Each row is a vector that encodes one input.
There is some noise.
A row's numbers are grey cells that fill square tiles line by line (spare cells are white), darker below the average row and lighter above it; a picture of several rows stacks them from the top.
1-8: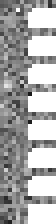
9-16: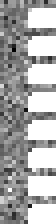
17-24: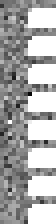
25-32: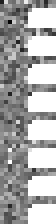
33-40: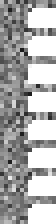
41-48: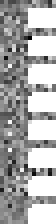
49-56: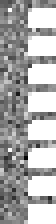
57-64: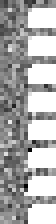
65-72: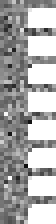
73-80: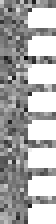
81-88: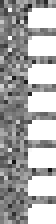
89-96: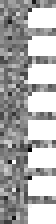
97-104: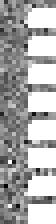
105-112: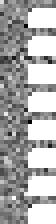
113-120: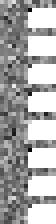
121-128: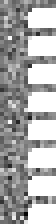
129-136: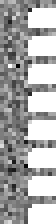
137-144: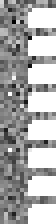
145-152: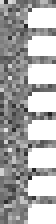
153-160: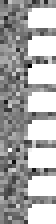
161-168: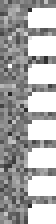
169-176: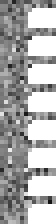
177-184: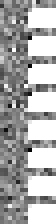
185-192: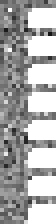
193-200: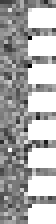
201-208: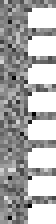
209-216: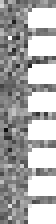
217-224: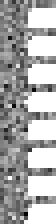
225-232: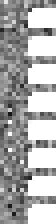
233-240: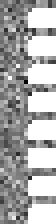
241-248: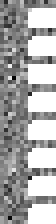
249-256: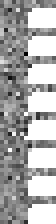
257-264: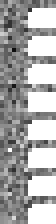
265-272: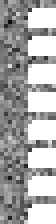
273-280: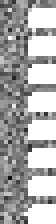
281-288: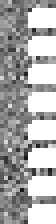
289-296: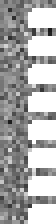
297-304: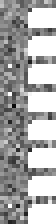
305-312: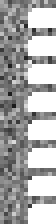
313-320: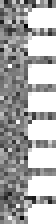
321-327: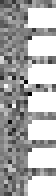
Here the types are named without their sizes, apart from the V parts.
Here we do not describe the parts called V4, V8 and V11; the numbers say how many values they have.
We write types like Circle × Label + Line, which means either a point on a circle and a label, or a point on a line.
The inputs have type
Bool × Line × Line × Line × Line × V4 × V8 × V11.
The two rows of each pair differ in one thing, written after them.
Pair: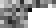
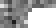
the value of V11
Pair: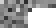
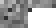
the value of V8
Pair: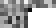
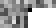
the value of V11
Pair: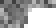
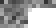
the value of V11
